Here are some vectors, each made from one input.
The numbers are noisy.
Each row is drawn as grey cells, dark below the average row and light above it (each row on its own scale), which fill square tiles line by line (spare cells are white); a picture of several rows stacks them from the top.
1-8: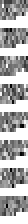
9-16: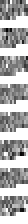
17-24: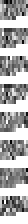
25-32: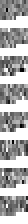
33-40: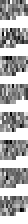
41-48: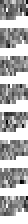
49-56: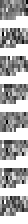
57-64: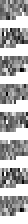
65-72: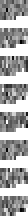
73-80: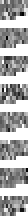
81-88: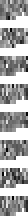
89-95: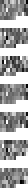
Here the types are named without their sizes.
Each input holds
either a point on a line, or three true/false values.
